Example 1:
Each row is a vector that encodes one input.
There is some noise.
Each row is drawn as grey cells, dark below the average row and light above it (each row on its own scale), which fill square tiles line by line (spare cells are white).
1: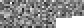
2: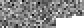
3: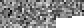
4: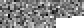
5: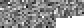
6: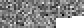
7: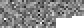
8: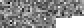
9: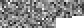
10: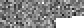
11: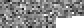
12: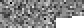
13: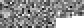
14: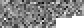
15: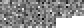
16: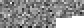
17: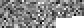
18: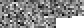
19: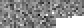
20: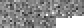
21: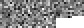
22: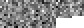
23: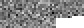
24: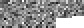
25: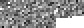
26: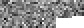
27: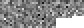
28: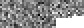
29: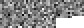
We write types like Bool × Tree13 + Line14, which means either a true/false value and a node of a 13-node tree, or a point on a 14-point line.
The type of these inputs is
Label7.
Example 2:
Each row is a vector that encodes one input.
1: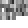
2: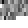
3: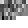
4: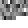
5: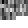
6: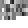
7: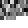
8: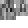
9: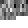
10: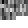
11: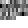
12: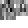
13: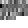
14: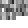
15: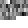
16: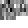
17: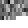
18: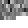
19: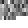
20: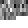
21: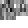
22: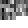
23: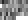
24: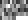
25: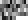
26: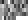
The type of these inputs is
Bool × Bool × Bool.
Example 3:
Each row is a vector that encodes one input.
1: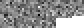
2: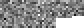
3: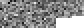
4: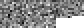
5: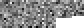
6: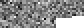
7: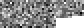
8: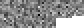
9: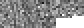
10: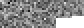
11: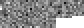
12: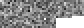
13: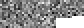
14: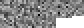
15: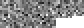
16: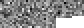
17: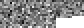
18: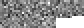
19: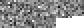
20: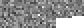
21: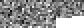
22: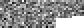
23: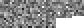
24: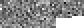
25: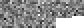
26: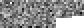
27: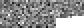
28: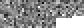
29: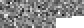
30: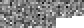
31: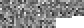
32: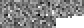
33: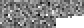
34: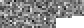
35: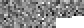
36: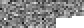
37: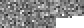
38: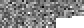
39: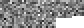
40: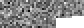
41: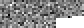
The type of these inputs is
Label5.
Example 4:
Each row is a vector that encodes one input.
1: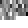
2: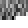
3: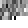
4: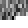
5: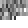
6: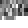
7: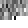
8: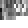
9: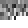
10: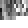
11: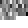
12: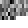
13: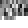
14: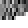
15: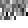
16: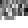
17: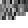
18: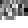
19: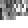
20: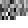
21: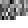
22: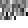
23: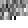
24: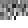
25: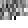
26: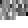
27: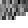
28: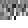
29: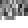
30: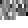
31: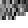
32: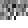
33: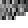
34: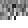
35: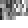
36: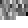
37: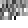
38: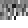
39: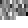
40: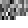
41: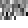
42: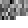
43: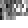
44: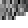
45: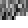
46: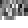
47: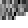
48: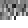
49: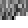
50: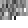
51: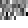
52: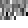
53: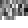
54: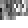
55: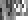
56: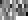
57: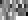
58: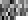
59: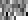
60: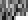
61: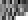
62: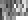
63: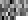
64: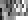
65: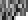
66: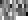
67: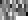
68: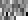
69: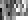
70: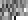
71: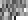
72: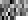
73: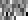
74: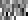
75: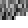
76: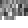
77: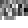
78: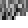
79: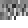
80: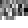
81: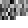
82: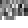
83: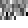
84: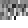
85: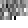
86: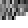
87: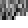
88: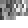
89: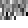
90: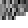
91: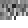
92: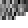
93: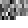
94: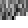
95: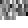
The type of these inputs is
Line9.
